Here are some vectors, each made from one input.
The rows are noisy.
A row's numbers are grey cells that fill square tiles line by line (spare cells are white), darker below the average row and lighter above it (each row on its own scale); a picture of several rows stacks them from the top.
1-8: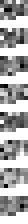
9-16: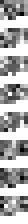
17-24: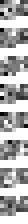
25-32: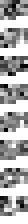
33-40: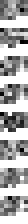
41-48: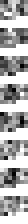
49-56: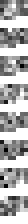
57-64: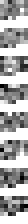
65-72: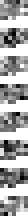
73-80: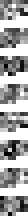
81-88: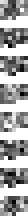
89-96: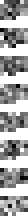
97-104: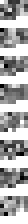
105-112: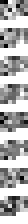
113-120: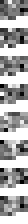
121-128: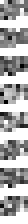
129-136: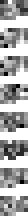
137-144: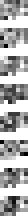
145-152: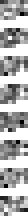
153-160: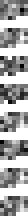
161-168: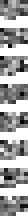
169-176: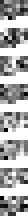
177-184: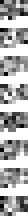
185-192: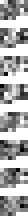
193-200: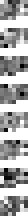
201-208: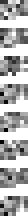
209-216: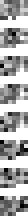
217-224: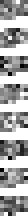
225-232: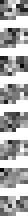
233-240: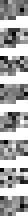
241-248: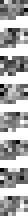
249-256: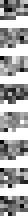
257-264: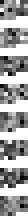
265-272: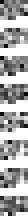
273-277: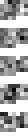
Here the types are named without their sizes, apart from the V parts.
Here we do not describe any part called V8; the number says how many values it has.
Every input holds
a list of items, each a true/false value and a value of V8.
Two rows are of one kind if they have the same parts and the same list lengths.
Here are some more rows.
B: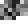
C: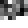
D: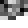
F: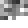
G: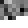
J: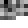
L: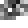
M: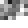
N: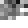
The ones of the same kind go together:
B, F, L, M, N
C, D, G
J

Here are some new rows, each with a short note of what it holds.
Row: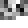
a list of two items
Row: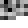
the empty list
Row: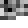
the empty list
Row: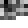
the empty list
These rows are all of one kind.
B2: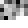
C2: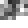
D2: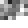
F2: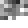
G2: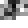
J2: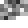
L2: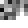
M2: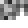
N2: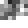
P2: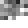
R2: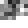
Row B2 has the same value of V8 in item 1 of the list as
F2 and P2.
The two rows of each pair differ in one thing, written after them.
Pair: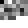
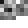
the value of V8 in item 1 of the list
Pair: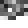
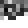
the true/false value in item 2 of the list
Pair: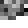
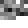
the true/false value in item 1 of the list
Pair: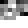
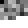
the value of V8 in item 2 of the list
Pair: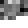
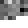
the value of V8 in item 1 of the list
